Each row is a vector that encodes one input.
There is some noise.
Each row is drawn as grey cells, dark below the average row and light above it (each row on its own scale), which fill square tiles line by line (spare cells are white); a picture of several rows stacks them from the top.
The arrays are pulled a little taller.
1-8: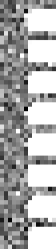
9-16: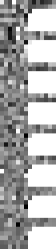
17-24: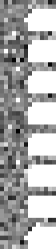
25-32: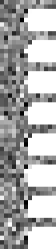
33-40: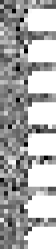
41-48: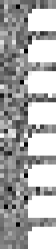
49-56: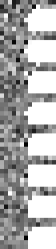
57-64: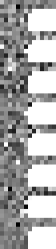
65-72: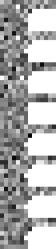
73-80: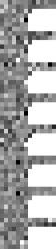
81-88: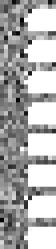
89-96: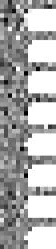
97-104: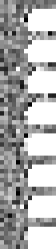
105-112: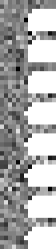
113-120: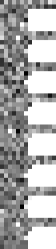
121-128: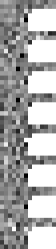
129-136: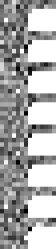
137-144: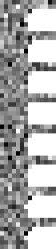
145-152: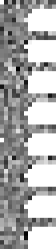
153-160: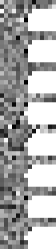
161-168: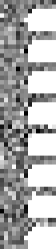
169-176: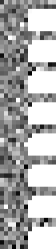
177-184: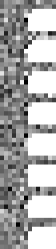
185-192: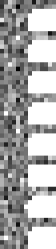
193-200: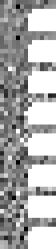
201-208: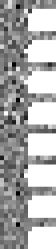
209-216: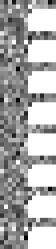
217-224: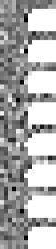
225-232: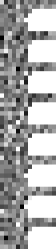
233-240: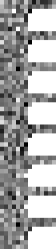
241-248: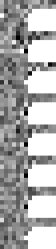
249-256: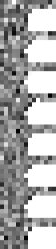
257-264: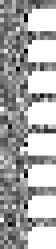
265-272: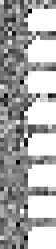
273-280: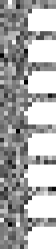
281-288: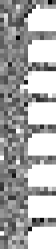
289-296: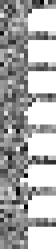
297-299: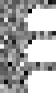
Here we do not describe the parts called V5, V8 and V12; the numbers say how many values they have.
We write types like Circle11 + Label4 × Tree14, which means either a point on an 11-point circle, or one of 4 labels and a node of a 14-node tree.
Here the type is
(Bool × V5 + V8) × (Label11 × V12 + Line7).
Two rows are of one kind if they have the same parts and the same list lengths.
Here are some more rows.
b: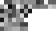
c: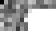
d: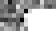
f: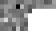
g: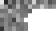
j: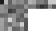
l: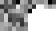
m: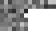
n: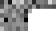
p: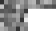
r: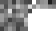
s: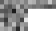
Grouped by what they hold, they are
b, g, l, r
c, d, p, s
f
j, m, n

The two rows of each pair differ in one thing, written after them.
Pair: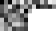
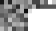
the place on the 7-point line
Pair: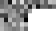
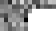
the value of V5
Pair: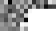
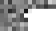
the true/false value
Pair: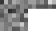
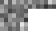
the true/false value
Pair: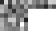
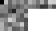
the true/false value
